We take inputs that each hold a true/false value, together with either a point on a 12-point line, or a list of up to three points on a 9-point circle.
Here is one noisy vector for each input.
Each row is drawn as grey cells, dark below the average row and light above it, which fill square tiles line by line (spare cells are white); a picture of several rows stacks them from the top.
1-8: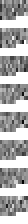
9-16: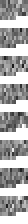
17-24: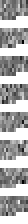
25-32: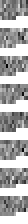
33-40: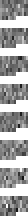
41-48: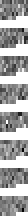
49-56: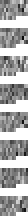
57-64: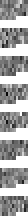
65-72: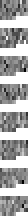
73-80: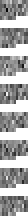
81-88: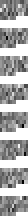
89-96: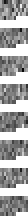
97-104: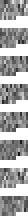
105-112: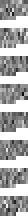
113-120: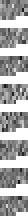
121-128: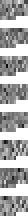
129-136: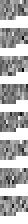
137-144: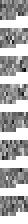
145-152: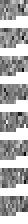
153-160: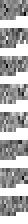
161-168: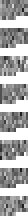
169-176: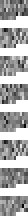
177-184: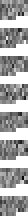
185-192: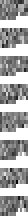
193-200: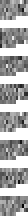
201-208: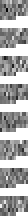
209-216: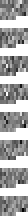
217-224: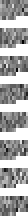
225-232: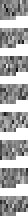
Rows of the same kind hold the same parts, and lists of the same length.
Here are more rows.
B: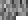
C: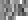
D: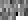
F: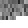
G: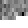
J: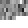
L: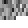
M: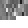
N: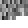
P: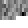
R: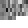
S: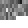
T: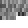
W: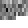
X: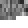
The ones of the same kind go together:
B, R, W
C, J, L
D, X
F, G, M, P, S, T
N

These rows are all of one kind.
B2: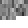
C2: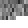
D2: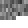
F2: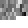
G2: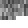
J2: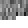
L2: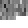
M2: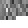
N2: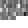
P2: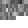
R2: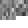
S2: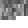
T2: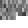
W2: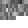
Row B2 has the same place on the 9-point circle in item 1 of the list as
J2, M2 and R2.
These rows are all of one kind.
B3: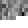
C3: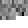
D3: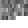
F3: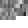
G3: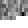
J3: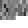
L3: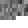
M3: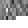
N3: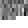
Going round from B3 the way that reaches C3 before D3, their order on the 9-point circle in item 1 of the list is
B3, G3, C3, M3, F3, D3, N3, J3, L3.
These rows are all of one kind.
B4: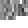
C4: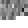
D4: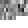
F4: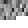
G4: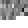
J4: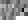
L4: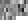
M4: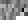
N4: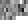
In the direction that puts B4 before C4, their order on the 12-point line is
B4, C4, G4, J4, M4, N4, L4, D4, F4.
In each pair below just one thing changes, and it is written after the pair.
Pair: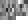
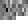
the place on the 9-point circle in item 1 of the list
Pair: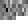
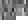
the true/false value
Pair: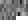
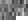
the place on the 9-point circle in item 1 of the list
